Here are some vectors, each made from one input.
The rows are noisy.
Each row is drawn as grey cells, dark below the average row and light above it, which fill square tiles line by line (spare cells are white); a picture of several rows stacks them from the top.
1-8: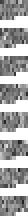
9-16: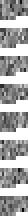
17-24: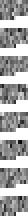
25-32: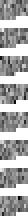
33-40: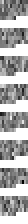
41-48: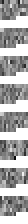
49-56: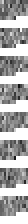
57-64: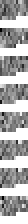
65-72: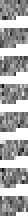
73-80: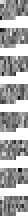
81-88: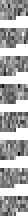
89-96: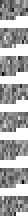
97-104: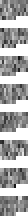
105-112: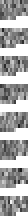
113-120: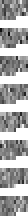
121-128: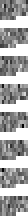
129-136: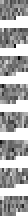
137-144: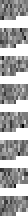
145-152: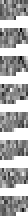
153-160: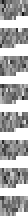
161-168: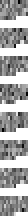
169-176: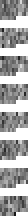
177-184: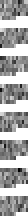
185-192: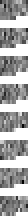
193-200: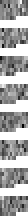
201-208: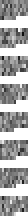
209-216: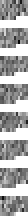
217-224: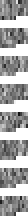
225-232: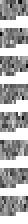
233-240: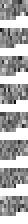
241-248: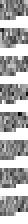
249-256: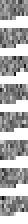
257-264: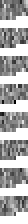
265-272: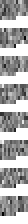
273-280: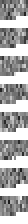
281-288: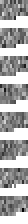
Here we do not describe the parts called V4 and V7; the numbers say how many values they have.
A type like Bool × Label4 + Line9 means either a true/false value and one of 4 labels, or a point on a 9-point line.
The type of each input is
Bool × Label11 × V4 × V7.
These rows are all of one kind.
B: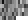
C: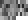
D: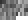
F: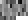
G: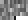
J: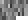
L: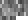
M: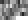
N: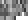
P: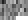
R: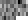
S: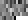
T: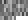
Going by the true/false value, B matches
C, D, M and P.
